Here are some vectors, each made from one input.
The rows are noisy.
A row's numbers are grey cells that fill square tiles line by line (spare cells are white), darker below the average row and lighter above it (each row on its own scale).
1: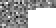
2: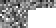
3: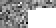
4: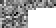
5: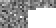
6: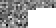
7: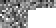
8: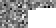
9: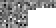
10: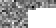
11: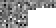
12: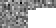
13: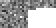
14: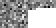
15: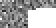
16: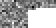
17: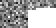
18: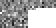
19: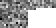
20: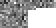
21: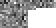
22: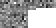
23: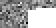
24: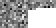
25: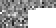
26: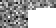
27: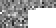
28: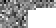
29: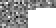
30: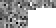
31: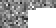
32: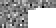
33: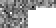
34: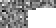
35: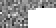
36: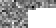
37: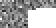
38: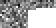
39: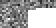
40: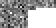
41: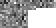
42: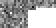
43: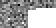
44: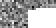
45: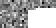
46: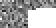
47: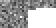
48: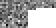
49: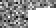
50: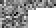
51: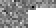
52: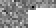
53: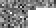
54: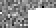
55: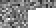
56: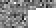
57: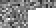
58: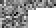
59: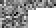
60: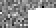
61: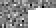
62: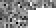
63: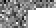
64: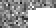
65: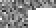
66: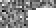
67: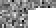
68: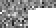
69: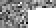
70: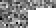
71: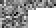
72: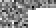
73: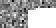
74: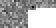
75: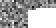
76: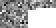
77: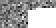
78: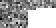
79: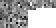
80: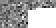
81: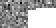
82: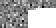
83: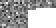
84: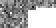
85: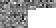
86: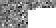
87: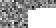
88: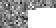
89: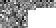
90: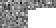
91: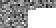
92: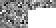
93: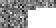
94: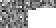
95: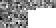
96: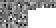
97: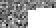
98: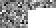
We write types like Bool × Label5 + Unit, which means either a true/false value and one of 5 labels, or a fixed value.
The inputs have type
Bool × Bool × Bool × Bool + Circle6 + Circle8 + Unit.
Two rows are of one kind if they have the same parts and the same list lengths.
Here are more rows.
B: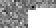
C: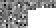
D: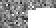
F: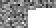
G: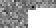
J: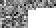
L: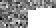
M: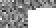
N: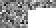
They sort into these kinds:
B, G, M
C, D, L, N
F
J

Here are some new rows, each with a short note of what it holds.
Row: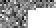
a point on a 6-point circle
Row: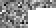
four true/false values
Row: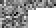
a fixed value
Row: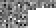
four true/false values
